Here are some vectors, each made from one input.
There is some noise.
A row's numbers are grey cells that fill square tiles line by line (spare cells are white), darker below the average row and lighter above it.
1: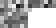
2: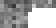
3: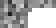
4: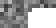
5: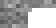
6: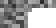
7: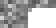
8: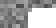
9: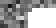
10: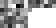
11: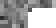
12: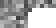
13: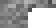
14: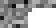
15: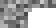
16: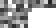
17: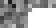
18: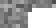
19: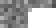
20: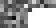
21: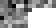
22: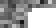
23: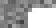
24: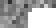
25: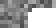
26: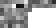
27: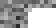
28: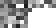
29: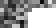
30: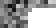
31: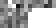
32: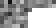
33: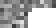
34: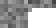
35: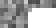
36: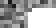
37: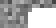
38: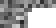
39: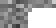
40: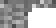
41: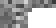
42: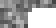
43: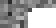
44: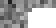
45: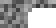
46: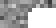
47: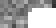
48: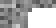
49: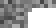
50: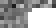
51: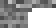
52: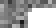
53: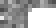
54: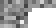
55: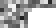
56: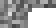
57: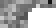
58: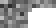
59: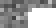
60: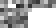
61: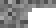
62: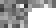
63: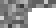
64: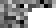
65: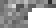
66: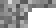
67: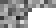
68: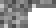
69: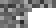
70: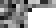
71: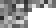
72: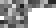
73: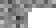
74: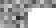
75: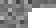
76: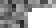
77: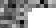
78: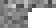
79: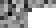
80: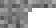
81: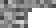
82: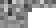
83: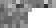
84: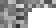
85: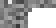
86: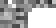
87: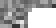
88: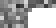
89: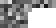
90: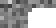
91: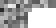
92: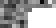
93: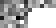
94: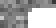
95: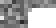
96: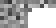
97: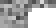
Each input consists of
a point on a 7-point line, together with either one of 7 labels, or a point on a 7-point line.
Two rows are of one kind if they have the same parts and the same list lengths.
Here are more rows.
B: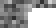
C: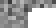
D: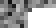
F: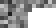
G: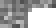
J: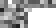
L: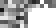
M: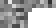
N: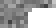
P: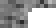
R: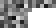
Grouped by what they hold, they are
B, G, J, L, M, R
C, D, F, N, P

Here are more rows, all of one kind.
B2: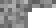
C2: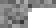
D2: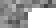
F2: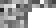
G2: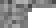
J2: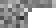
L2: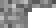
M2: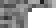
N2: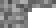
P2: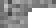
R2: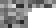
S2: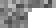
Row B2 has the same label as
L2, M2 and N2.
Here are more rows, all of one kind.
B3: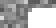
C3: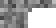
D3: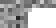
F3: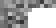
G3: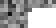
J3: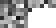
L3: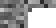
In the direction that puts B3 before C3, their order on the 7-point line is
G3, B3, F3, D3, C3, L3, J3.
